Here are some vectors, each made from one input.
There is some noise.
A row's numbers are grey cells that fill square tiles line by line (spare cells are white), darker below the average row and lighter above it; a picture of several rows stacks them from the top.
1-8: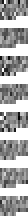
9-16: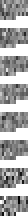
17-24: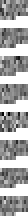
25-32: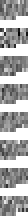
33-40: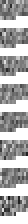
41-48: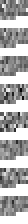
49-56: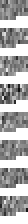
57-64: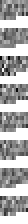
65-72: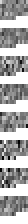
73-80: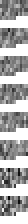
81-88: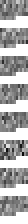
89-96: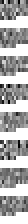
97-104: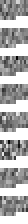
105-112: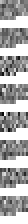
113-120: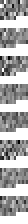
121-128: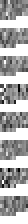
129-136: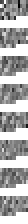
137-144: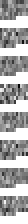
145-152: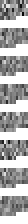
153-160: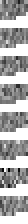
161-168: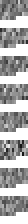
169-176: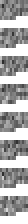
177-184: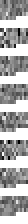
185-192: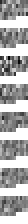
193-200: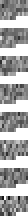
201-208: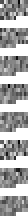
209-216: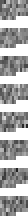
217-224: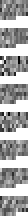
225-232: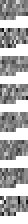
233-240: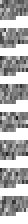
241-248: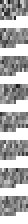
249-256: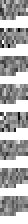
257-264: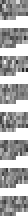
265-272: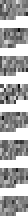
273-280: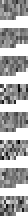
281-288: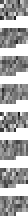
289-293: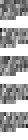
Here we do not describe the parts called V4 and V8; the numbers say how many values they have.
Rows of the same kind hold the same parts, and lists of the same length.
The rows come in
4 kinds.
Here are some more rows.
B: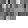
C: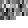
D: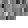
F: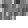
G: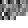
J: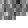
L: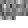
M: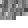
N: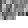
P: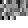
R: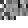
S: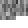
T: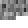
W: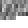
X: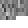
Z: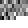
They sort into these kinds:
B, L, N, W
C
D, F, J, M, S, T, X
G, P, R, Z

